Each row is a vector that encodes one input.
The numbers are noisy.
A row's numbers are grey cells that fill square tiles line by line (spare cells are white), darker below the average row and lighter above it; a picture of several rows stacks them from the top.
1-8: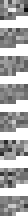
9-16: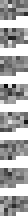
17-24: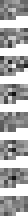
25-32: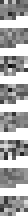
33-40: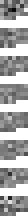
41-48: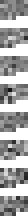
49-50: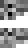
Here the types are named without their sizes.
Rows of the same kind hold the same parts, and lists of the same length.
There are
3 kinds of row.
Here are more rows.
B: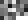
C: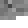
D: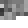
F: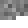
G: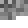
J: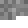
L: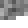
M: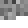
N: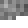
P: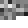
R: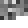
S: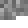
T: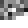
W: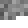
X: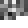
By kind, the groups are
B, C, D, R, W
F, G, J, M, N, P, S, X
L, T

